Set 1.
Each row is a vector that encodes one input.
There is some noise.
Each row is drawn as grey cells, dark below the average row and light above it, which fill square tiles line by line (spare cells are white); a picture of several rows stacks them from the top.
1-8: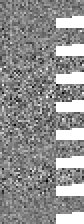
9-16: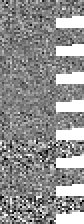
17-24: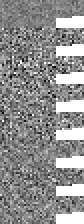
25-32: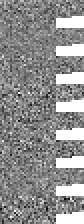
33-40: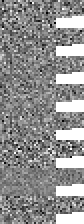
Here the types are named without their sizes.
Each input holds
a point on a circle and a true/false value.
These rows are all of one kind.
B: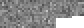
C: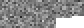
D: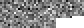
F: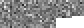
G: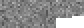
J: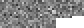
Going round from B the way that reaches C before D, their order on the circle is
B, C, F, J, G, D.
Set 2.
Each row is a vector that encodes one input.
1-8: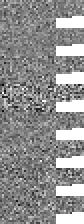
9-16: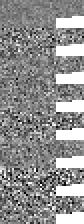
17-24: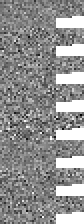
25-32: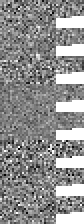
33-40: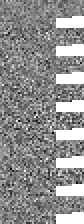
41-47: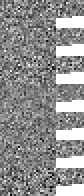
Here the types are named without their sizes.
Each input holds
either a point on a circle, or three true/false values.
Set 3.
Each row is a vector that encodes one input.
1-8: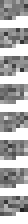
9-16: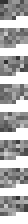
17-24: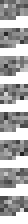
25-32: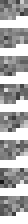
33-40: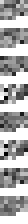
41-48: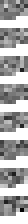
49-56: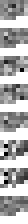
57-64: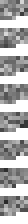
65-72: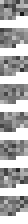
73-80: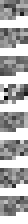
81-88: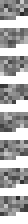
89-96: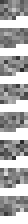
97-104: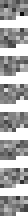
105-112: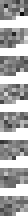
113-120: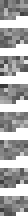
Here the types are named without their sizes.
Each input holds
a list of points on a line.
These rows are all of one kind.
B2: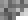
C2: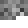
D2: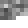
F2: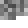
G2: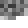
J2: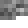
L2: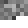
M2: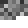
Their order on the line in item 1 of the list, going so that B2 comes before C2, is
G2, F2, B2, D2, J2, M2, C2, L2.
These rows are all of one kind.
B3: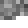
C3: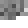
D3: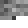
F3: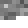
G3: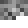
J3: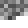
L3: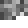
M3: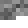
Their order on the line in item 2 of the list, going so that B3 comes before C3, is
B3, J3, F3, G3, M3, D3, L3, C3.
